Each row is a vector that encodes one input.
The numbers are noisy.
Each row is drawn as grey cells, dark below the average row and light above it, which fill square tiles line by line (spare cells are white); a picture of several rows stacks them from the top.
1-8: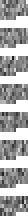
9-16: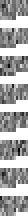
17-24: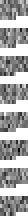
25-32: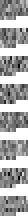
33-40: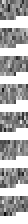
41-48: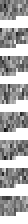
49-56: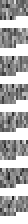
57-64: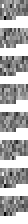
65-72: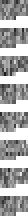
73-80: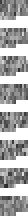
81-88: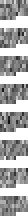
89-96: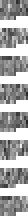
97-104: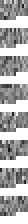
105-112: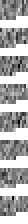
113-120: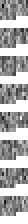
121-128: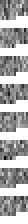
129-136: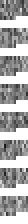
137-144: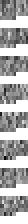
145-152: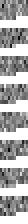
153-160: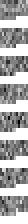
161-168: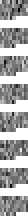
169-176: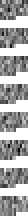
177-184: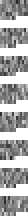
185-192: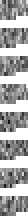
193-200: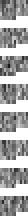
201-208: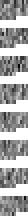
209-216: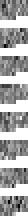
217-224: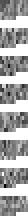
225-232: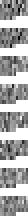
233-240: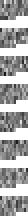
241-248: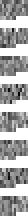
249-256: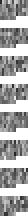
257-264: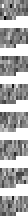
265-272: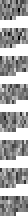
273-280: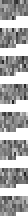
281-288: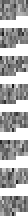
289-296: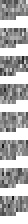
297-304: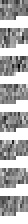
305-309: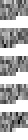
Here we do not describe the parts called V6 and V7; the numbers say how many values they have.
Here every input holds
either a node of an 11-node tree and a value of V7, or a node of a 12-node tree and a value of V6.
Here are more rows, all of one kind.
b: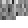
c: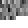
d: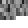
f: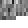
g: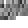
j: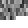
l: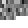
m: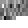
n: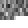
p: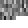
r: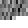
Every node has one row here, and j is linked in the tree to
r.
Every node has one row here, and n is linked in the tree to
d.
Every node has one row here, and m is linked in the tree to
p.
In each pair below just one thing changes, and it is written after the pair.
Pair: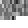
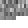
the node of the tree
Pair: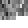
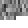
the node of the tree
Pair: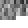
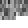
the node of the tree
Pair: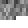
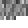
the value of V6
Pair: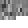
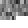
the node of the tree
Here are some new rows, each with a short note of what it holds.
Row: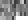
a node of a 12-node tree and a value of V6
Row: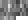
a node of a 12-node tree and a value of V6
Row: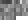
a node of a 12-node tree and a value of V6
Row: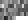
a node of an 11-node tree and a value of V7
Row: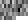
a node of an 11-node tree and a value of V7
